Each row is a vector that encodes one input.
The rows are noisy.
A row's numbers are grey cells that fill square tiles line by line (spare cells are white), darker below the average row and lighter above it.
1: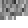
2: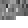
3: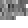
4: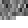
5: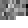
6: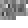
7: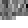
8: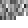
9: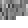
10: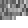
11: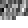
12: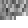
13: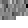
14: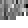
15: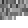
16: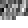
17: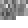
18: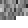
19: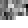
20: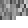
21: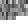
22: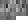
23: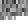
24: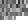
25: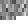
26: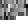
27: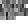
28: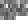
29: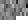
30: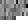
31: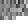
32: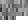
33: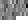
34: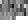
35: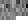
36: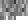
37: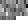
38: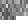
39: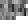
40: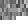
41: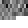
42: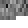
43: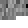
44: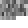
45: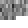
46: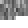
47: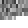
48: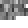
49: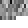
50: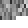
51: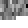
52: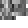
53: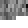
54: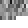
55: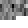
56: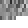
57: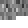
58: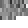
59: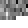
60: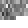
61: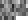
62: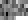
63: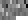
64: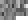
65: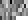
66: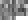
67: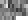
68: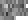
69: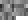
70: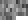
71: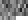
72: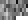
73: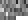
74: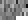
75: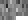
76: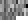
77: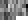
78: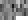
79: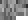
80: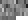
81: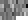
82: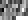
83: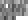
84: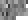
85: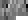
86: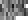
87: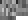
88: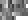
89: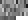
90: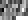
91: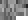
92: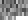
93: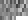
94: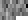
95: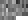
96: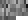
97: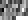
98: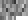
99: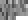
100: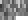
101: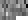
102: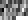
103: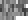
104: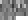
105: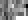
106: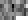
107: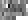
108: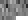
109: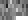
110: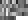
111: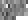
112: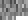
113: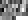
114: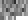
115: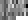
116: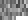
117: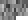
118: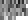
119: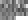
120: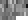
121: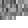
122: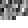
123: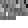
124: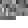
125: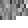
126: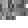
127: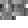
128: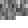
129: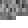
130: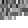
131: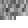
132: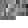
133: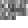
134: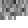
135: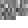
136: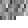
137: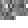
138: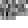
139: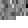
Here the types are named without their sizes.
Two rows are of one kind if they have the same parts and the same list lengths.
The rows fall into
4 kinds.
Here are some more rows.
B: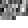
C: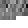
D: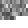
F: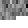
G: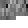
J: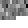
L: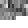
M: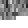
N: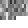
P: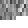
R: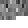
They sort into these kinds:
B
C, F, G, J, M, R
D, L
N, P

